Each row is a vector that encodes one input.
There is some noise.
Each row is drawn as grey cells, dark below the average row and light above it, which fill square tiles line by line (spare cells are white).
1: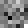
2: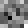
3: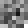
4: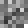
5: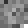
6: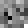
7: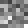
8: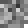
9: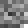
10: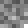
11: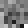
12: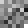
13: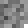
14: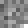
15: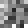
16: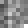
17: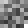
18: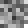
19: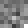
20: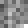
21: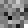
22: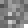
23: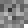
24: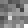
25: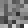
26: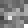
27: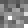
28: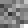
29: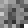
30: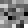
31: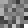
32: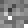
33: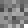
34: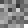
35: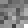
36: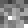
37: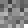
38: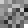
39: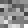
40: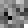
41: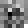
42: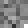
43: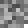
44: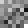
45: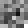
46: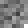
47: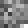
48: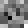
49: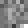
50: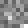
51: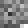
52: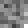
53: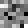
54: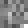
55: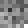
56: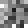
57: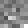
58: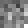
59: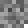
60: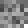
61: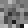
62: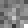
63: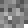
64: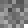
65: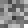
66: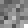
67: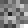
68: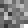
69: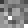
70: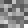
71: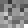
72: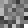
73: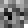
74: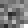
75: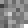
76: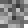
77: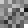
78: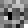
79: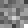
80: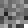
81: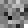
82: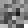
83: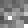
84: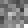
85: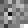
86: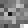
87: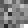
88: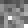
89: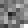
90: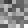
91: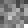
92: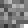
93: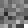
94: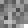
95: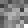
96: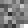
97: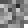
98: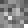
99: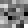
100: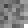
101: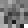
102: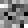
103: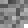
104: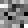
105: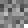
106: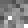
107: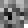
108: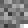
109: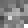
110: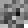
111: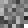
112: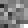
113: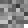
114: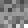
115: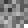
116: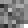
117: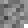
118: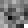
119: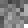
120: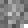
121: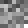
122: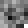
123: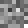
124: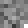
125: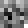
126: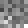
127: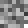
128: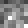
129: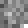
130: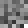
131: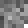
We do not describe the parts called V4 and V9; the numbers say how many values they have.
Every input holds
a point on a 6-point line, together with either three true/false values and a value of V9, or a value of V4.
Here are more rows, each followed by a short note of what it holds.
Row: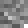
a point on a 6-point line, three true/false values and a value of V9
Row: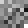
a point on a 6-point line and a value of V4
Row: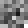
a point on a 6-point line and a value of V4
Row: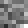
a point on a 6-point line, three true/false values and a value of V9
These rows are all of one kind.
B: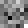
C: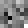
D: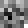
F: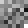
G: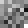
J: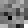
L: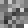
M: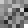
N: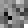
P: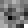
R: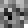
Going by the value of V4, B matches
J and P.
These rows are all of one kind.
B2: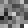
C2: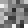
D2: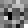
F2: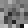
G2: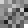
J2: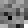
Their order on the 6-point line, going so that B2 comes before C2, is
D2, G2, J2, B2, F2, C2.
